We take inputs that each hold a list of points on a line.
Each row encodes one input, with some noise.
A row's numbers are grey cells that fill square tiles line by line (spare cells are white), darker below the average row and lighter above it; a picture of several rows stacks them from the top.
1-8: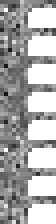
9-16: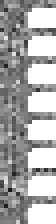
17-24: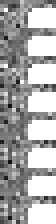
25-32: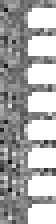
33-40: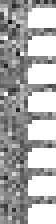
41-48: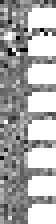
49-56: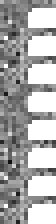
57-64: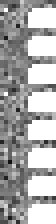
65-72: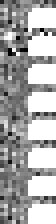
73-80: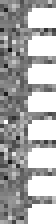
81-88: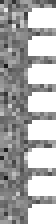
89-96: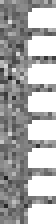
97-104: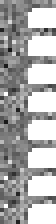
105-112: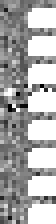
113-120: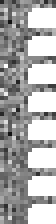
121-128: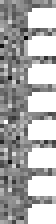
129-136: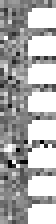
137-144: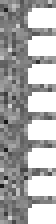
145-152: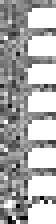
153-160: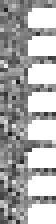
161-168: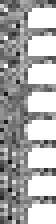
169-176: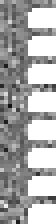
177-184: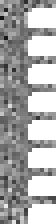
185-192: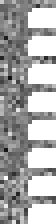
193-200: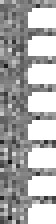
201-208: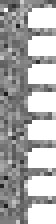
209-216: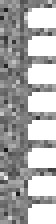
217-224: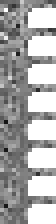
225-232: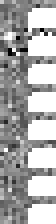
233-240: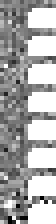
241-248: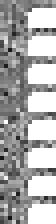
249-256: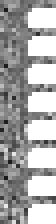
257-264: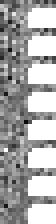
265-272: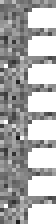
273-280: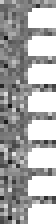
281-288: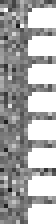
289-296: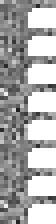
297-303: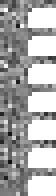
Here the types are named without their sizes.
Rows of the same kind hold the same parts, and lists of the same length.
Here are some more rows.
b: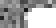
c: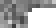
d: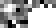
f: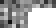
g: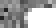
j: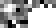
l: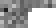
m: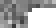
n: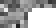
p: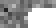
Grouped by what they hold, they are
b, c, g, l, m, p
d, j
f, n

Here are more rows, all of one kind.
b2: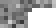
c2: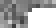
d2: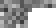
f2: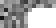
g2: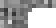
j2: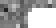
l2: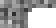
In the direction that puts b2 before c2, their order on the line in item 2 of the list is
l2, j2, b2, f2, g2, d2, c2.
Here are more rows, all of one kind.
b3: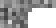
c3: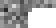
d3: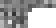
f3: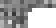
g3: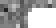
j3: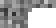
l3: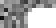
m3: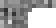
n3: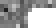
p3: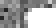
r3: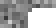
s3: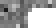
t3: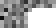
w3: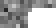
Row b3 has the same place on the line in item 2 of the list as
c3, r3 and w3.
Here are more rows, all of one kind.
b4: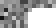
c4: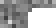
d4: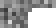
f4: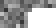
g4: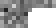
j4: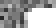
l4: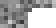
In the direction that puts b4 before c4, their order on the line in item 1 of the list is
b4, j4, f4, g4, d4, c4, l4.
